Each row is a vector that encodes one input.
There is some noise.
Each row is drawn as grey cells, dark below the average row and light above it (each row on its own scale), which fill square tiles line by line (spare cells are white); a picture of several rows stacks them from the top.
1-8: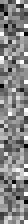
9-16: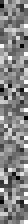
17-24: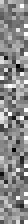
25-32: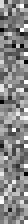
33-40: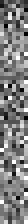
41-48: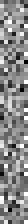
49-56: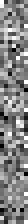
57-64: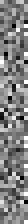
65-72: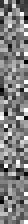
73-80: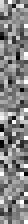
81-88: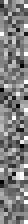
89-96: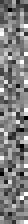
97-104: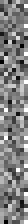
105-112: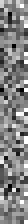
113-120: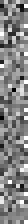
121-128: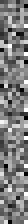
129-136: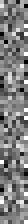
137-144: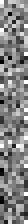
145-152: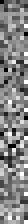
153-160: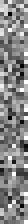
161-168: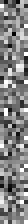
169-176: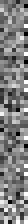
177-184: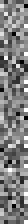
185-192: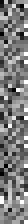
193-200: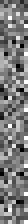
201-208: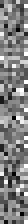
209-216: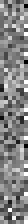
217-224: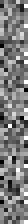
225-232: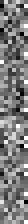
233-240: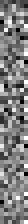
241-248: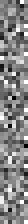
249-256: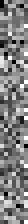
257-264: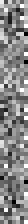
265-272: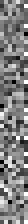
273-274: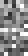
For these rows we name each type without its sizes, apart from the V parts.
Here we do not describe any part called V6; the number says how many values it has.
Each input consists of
a label, together with either four true/false values, or a value of V6.
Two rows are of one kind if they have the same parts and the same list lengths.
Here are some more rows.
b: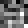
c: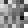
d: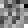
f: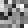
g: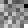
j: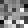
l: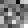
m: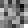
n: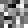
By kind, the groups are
b, d, g, j
c, f, l, m, n

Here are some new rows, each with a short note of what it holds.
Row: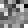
a label and a value of V6
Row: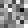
a label and four true/false values
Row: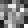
a label and a value of V6
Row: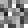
a label and four true/false values
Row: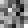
a label and four true/false values
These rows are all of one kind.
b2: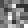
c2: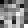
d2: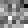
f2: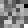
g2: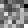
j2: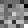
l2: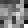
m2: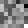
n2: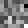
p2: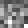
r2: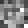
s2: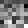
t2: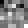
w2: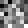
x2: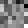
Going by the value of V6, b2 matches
c2, d2, g2 and t2.
